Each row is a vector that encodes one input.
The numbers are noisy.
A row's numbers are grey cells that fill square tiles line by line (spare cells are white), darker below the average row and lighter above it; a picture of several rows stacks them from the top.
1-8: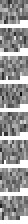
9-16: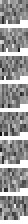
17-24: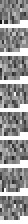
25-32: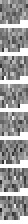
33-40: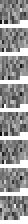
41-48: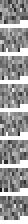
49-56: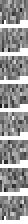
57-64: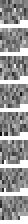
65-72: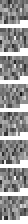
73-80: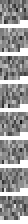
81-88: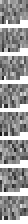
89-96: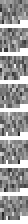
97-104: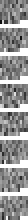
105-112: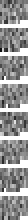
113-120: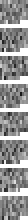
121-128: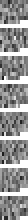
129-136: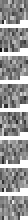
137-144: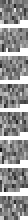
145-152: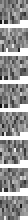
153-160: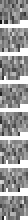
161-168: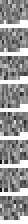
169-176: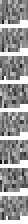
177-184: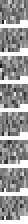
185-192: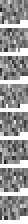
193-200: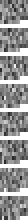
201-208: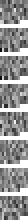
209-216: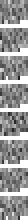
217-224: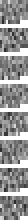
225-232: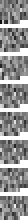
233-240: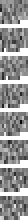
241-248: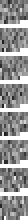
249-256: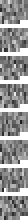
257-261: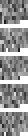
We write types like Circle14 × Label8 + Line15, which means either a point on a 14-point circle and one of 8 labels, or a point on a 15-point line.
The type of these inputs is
(Circle8 + Unit) × Label5 + Line10.
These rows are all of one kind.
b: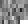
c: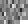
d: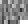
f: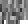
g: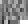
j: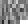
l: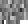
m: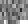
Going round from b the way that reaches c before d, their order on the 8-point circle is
b, l, j, c, d, g, m, f.
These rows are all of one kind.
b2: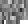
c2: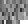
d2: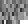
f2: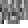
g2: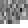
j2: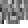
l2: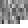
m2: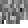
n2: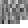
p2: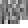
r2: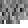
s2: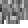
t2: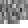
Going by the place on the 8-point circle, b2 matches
c2, d2 and g2.
